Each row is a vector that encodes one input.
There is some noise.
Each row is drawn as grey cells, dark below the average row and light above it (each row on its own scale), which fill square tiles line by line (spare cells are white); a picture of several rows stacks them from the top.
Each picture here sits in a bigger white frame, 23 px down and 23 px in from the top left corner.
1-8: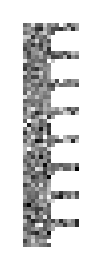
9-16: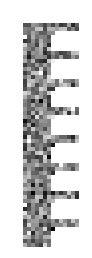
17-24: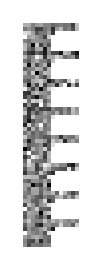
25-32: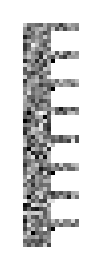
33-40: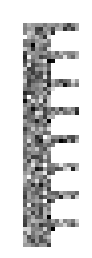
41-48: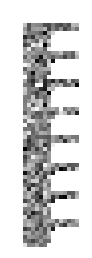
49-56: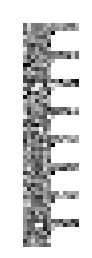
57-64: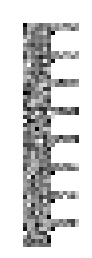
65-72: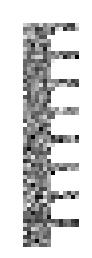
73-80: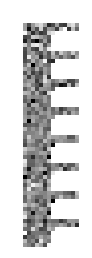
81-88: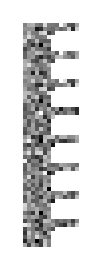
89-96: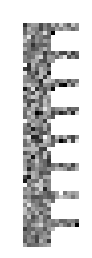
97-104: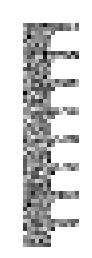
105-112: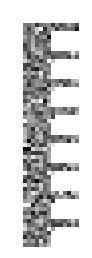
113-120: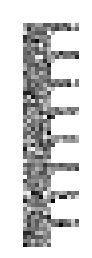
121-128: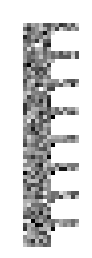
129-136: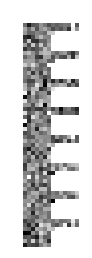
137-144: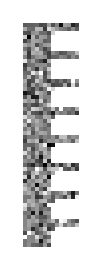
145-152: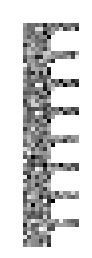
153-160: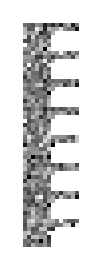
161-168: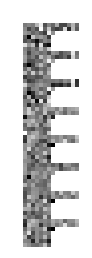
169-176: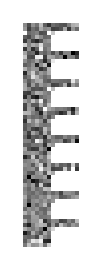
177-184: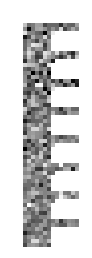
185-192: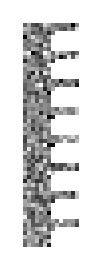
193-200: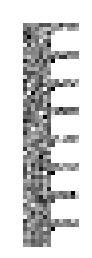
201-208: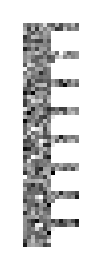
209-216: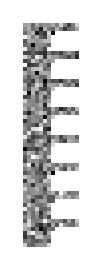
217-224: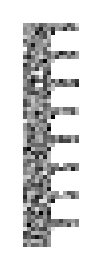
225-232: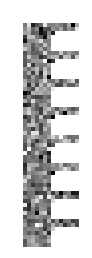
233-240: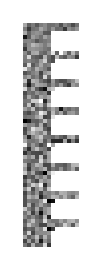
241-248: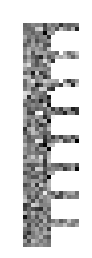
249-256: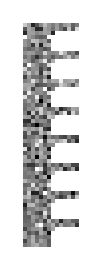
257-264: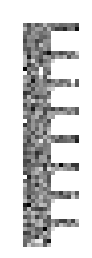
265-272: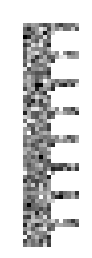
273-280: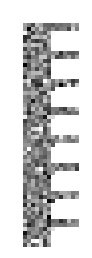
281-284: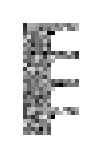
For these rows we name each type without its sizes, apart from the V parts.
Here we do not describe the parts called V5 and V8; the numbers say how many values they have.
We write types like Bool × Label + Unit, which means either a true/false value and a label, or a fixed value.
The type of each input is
Line × (Tree + V8) × V5.
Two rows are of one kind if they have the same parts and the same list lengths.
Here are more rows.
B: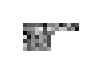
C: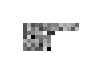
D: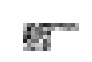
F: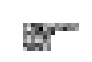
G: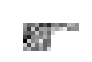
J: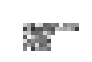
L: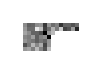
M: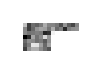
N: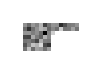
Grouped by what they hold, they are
B, D, G, L, M, N
C, F, J

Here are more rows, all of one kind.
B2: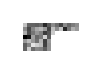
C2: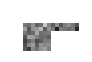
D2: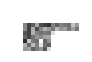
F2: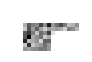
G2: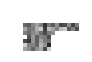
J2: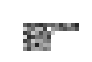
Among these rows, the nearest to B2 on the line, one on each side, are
D2 and F2.
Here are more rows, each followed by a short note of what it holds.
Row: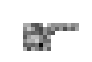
a point on a line, a node of a tree and a value of V5
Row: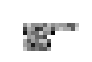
a point on a line, a node of a tree and a value of V5
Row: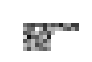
a point on a line, a value of V5 and a value of V8
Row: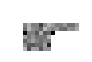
a point on a line, a node of a tree and a value of V5
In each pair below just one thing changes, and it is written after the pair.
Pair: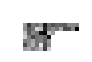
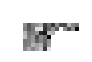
the value of V5
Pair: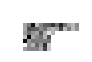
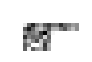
the value of V8
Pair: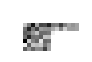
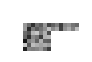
the place on the line
